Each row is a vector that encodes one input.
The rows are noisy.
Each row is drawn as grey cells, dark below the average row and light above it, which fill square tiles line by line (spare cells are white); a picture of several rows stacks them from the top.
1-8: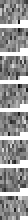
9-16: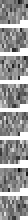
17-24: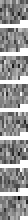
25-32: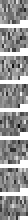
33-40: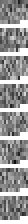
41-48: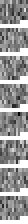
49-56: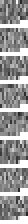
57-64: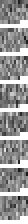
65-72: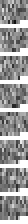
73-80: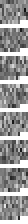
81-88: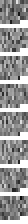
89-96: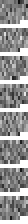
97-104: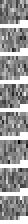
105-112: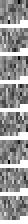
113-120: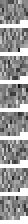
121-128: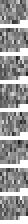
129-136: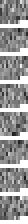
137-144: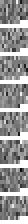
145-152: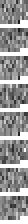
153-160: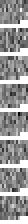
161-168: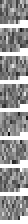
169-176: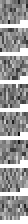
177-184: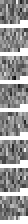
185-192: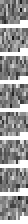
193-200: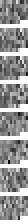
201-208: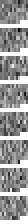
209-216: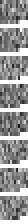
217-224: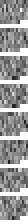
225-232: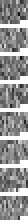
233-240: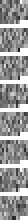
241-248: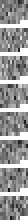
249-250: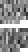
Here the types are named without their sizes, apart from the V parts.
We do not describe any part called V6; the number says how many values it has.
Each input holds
a point on a line and a value of V6, together with either a fixed value, or four true/false values.
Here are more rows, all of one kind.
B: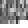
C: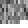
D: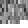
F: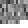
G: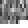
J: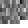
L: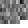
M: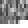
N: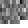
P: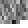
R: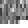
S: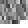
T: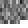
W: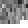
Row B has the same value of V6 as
G, M and R.
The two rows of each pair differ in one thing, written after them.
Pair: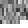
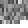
the place on the line
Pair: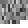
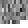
the place on the line
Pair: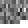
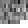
the value of V6
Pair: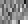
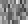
the value of V6
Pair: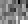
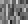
the value of V6
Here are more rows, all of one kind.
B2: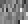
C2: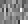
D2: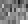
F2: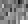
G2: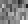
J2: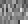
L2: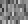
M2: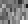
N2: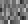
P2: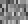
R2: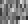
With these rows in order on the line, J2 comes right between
C2 and M2.
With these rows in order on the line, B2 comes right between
L2 and N2.
